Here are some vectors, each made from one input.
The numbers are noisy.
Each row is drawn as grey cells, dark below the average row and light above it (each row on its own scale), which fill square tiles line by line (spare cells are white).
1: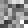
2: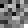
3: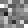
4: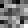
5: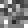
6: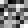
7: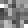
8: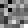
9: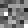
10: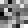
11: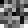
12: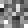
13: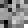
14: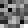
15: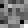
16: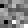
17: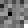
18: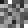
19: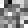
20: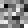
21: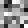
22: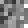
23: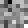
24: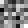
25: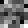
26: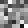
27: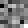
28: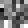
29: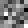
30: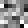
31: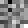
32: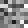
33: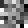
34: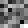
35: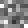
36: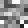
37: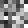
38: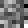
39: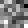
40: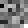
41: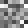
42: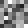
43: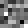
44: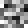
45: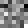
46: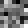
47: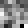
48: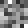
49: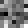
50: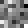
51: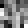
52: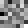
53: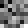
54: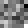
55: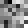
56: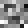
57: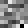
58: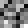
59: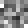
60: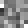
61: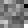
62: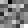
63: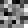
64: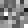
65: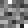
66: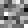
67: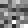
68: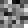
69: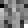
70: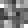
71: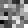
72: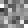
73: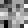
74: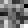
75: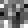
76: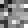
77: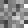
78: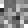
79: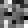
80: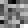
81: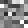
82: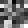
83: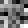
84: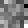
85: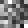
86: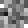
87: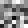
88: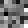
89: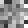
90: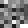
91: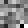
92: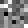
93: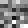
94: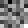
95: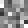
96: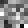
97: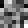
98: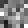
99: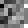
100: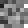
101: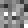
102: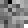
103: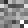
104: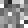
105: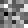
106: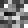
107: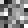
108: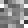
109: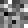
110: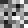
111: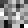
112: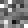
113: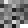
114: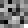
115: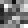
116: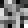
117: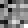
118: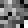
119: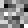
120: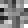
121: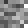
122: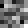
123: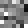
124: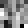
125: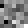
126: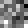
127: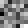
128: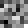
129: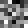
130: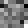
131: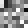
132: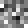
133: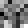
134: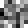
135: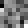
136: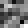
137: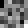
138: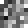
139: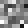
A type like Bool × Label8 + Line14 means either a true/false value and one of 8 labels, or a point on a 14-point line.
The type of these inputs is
List2(Line7).
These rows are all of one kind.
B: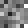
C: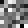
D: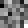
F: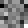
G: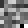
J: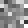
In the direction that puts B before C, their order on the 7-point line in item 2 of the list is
B, G, D, F, J, C.
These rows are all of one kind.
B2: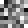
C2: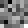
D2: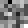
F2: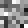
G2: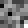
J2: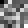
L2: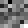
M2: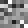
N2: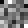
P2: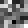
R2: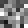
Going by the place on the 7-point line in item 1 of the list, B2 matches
G2, J2, M2 and R2.
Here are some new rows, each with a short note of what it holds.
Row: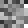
a list of one item
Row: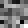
a list of one item
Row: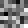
a list of one item
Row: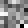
a list of two items
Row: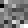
the empty list
